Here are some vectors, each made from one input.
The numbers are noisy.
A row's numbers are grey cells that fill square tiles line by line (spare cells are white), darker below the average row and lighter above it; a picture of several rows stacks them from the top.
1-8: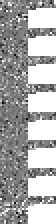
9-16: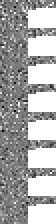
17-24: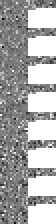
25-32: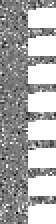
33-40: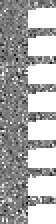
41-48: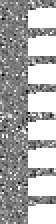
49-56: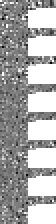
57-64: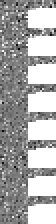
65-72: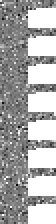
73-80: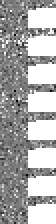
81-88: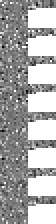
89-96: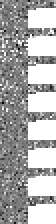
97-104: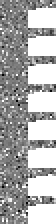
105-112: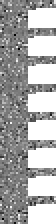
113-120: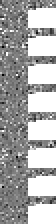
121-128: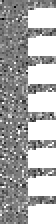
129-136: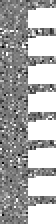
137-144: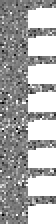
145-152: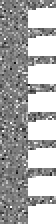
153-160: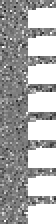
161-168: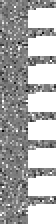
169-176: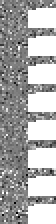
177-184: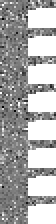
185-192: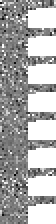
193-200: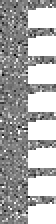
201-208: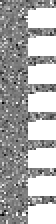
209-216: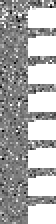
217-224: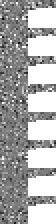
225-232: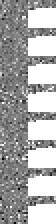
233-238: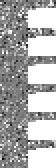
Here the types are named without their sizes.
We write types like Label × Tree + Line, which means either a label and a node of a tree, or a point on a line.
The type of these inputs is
(Bool × Bool × Bool + Unit) × (Circle + Unit) × (Tree + Unit).
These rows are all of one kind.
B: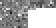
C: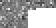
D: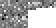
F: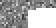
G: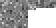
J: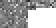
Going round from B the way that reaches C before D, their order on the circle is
B, C, F, D, G, J.
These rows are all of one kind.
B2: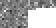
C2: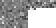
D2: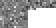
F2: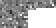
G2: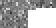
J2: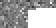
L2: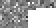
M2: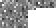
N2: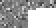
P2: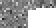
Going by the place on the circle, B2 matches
C2 and M2.
